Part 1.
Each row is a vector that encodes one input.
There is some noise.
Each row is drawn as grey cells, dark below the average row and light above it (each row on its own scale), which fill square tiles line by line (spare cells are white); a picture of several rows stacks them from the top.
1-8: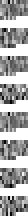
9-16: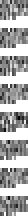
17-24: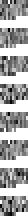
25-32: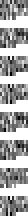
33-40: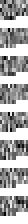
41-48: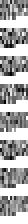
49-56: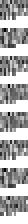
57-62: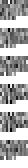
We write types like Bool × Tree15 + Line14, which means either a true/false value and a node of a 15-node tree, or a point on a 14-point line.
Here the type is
Line8.
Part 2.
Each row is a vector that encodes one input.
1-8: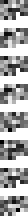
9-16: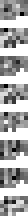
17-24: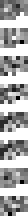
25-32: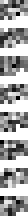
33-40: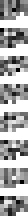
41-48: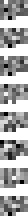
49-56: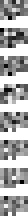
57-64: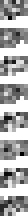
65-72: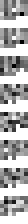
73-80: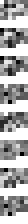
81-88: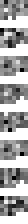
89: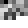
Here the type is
Bool × Bool × Bool × Bool.
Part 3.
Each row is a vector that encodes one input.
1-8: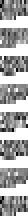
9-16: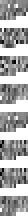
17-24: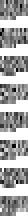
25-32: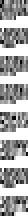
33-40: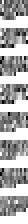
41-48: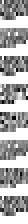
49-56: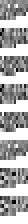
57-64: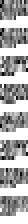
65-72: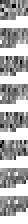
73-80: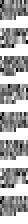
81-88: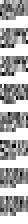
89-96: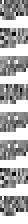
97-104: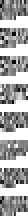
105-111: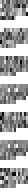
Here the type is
Label9.
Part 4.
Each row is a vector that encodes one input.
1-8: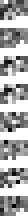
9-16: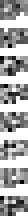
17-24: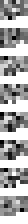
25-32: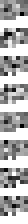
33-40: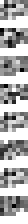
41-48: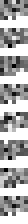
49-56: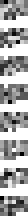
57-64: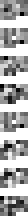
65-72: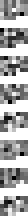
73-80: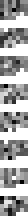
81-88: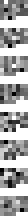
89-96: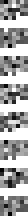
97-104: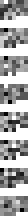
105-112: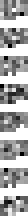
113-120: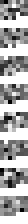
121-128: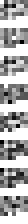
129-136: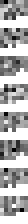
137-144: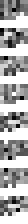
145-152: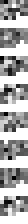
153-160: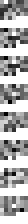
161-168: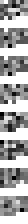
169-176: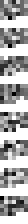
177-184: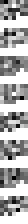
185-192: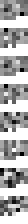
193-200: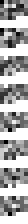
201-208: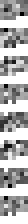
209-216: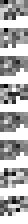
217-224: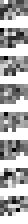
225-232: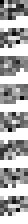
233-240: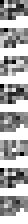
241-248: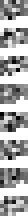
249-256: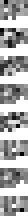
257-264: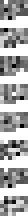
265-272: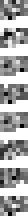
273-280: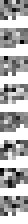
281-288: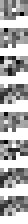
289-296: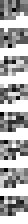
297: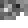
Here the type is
Bool × Bool × Bool × Bool.
